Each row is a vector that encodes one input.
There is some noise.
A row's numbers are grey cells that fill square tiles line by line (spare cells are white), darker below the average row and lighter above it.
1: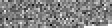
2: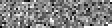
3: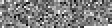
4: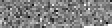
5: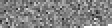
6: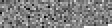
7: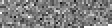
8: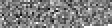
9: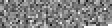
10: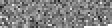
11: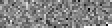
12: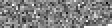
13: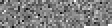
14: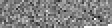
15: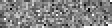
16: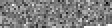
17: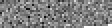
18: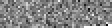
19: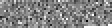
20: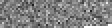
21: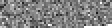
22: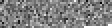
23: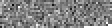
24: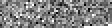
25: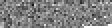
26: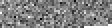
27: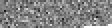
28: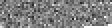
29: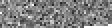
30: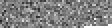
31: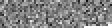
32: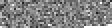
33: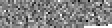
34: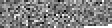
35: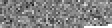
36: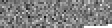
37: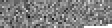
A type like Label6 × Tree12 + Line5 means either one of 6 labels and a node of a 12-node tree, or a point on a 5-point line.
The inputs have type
(Bool × Bool × Bool + Unit) × Line6.
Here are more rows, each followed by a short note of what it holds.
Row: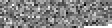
a point on a 6-point line
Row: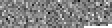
a point on a 6-point line and three true/false values
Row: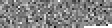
a point on a 6-point line and three true/false values
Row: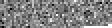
a point on a 6-point line and three true/false values
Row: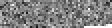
a point on a 6-point line
